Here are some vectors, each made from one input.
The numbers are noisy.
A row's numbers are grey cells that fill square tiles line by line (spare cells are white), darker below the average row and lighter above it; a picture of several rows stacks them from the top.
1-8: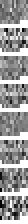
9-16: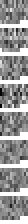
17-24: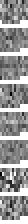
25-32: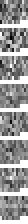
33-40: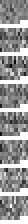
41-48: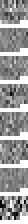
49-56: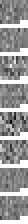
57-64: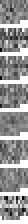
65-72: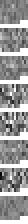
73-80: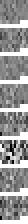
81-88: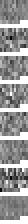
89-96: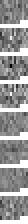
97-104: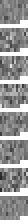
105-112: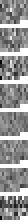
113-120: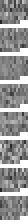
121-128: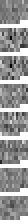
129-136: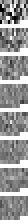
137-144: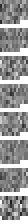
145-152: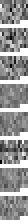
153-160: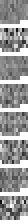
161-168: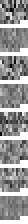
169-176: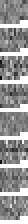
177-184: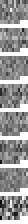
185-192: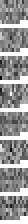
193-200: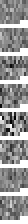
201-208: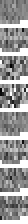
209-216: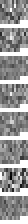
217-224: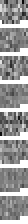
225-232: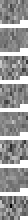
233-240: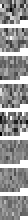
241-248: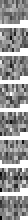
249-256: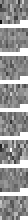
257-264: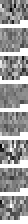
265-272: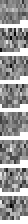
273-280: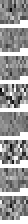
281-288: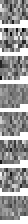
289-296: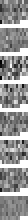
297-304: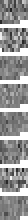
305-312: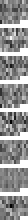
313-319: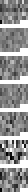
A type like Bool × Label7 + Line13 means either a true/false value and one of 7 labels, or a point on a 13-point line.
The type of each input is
Bool × (Tree14 + Unit).
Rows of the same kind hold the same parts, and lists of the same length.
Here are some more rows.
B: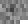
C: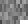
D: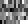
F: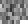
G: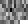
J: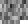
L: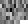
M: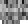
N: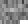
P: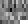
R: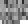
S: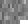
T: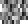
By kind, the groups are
B, C, D, F, J, L, M, N, P, R, S, T
G

